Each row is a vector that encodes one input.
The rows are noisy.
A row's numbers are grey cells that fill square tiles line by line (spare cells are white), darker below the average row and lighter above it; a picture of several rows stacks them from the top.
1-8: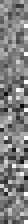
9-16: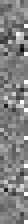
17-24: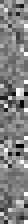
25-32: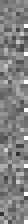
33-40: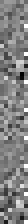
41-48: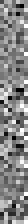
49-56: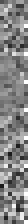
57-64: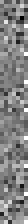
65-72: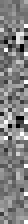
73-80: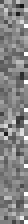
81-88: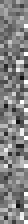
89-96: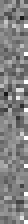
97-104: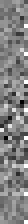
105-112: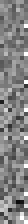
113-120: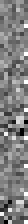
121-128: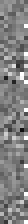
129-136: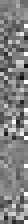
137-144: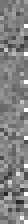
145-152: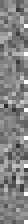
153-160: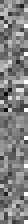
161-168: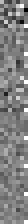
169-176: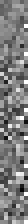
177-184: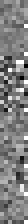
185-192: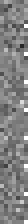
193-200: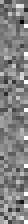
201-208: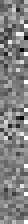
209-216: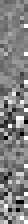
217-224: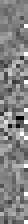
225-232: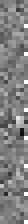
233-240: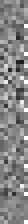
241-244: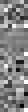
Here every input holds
four true/false values.
